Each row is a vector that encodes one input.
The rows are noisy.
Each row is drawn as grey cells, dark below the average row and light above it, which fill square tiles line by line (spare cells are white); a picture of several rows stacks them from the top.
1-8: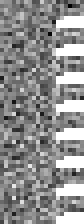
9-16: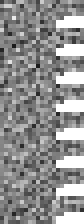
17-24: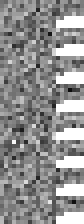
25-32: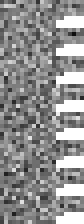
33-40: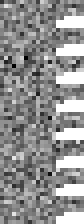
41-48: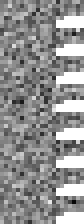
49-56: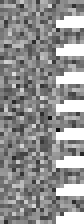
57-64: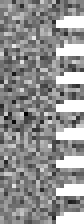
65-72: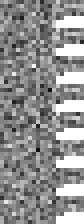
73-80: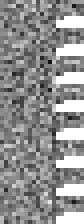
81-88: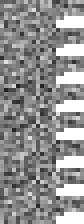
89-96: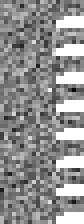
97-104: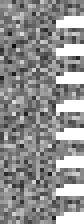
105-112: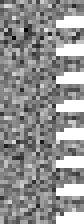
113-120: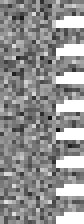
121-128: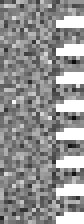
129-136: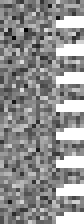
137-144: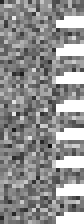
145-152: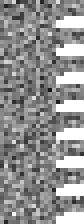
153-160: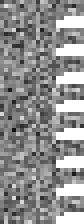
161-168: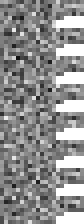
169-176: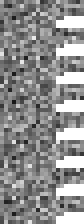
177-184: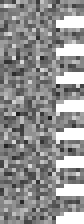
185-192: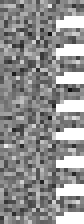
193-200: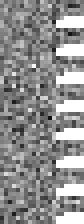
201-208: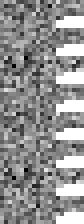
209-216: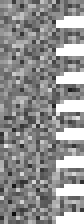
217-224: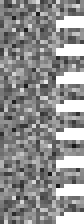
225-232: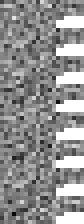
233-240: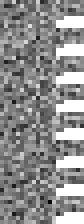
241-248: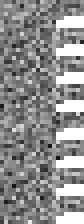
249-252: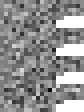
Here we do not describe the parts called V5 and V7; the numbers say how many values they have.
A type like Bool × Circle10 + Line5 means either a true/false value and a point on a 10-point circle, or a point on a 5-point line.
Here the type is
(Line8 + V5) × V7 + List2(Line6).
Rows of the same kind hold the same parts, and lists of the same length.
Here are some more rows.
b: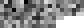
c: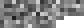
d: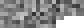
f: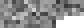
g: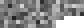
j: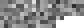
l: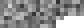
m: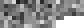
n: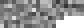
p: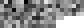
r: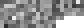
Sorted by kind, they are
b, p
c, g
d, f, l
j, n, r
m

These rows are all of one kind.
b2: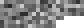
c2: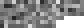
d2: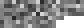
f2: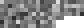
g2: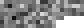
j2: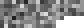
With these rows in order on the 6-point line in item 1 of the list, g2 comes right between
b2 and f2.
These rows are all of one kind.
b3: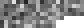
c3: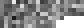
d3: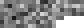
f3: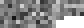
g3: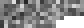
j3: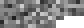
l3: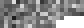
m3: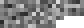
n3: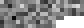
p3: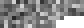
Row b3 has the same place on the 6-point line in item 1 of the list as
c3, g3, l3 and p3.
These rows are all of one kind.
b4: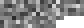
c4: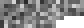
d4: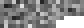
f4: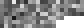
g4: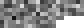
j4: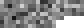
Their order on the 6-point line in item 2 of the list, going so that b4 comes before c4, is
g4, f4, j4, d4, b4, c4.
